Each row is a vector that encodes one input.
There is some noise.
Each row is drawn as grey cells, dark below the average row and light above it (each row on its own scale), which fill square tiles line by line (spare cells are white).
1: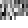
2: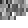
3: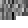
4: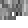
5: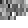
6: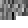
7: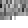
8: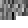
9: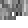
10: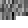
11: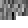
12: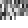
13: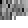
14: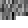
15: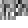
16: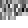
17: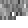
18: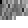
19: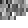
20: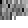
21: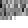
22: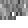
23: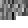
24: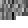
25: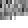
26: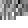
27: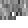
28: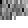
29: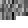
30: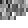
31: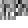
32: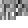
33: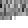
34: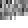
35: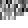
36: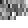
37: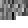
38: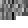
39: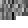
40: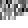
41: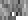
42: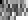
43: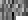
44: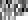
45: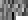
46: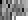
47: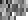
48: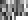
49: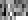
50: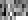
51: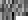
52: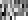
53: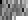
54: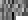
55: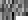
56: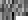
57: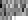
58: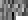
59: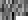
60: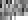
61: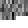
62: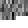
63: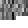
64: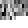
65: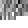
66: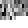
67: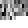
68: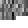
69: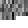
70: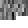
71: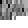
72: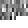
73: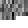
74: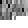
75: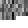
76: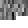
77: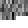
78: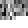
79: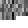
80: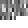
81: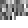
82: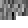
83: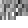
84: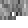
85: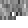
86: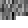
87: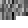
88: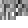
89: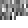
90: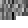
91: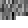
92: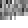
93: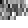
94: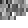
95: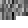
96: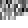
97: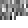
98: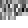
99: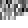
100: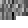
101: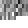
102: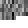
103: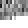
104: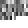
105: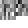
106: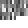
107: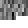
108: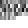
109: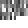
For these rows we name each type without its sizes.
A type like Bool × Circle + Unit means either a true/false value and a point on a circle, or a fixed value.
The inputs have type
(Bool × Bool × Bool + Unit) × Line.
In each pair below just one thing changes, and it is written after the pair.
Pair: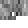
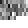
one of the three true/false values
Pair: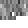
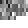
one of the three true/false values
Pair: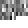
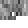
one of the three true/false values
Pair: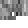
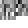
one of the three true/false values
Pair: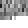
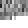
the place on the line
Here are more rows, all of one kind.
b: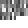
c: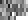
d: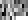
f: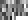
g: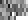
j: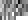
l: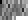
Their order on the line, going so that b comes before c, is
b, j, c, g, d, f, l.
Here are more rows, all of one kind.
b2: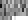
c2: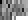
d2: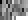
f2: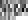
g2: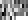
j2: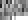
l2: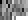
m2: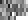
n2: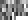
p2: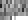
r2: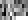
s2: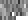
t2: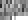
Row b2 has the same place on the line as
f2, n2 and r2.
